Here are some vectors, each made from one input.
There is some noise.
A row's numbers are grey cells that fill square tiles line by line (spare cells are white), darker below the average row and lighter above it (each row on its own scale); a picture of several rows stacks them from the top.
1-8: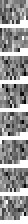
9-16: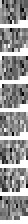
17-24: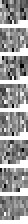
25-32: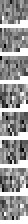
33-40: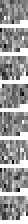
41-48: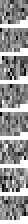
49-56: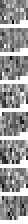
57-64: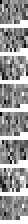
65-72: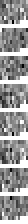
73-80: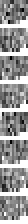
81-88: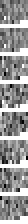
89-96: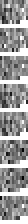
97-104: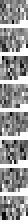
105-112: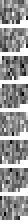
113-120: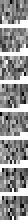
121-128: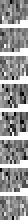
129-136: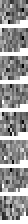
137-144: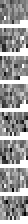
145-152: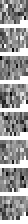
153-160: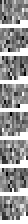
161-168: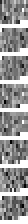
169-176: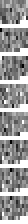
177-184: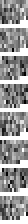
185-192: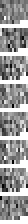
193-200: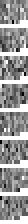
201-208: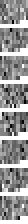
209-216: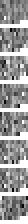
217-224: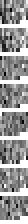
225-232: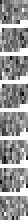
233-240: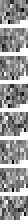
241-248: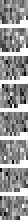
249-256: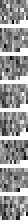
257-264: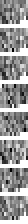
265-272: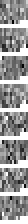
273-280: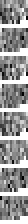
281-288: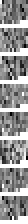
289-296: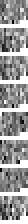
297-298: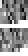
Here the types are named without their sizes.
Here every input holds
either a point on a circle, or a fixed value.
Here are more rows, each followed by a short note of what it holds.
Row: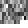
a fixed value
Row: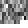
a fixed value
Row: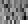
a point on a circle
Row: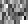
a fixed value
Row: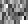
a fixed value
